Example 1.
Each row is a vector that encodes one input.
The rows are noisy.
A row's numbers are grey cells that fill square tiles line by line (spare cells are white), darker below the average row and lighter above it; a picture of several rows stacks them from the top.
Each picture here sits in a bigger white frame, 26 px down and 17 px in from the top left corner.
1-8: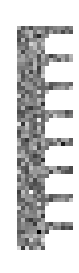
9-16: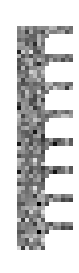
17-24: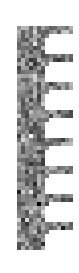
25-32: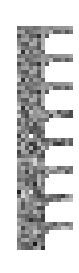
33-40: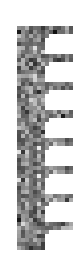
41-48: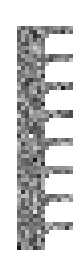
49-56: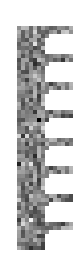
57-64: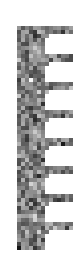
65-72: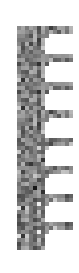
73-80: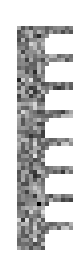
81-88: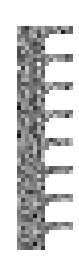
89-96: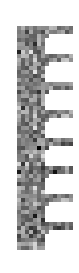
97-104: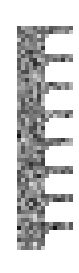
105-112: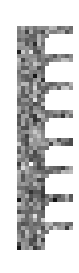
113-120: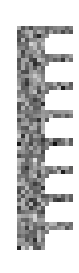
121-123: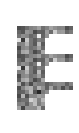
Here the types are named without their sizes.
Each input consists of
a point on a line.
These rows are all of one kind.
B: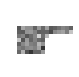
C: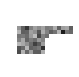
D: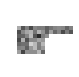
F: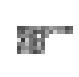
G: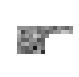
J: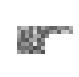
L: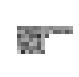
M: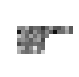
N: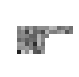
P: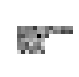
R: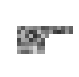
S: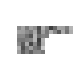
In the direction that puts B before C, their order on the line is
M, R, D, P, L, S, J, G, B, F, N, C.
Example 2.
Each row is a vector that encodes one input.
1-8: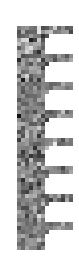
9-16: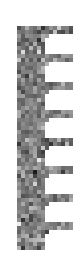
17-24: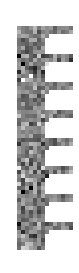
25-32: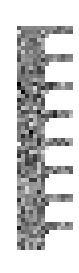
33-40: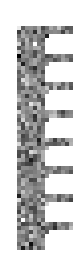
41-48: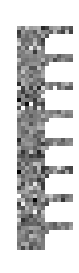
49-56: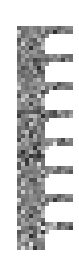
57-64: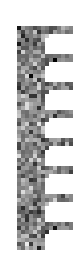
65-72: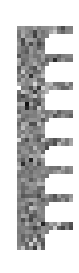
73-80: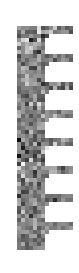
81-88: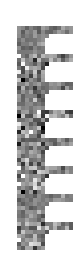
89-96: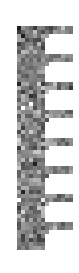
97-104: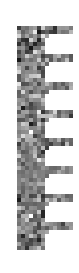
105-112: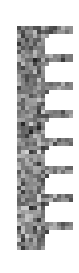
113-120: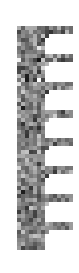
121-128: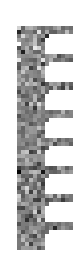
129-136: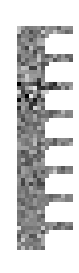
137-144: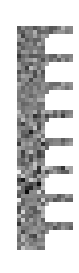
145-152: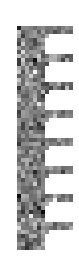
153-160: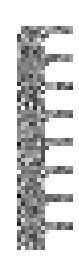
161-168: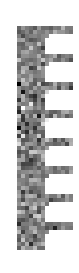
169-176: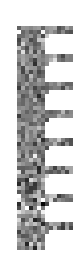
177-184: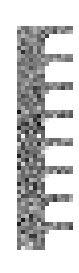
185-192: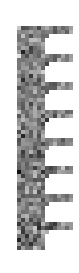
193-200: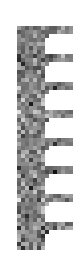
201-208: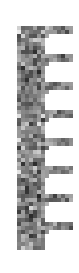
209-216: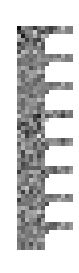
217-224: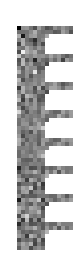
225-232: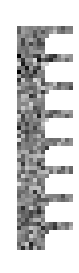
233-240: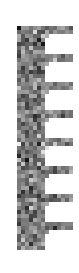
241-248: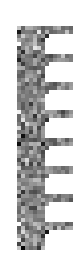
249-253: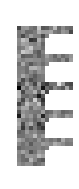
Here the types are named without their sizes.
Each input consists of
a point on a line.
